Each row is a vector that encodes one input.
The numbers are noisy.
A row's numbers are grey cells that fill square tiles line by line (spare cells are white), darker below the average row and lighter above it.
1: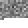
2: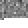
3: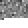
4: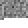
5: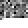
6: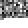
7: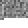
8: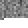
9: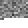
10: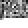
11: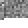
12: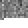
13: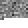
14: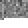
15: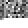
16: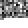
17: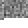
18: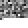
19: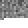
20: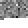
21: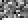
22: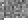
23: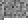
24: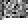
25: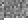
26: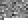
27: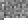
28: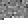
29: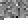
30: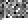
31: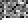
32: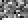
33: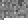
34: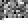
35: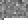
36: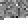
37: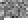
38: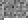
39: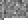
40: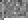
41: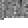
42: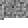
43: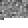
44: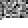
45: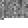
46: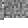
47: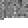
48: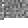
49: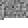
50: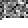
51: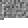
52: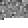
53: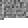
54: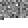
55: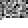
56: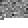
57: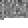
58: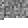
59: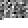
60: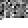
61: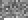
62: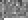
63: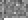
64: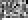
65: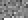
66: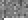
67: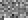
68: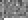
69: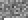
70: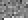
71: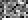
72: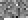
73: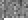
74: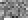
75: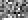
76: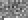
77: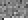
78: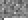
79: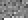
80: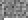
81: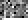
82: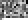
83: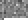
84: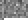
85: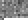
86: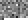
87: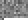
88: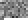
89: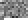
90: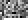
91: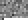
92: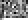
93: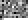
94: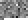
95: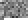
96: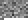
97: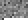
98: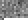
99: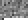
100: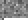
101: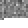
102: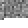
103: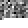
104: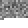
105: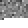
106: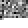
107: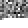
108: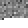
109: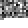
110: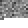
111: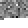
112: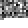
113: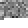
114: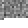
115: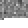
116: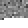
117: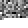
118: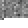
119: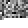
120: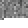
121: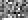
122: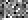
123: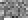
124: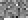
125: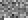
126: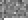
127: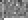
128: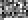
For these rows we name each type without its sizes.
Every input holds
either a label and a point on a line, or a list of points on a circle.
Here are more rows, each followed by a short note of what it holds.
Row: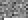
a list of two items
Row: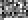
the empty list
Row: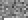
a list of two items
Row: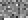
a list of one item
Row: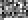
the empty list
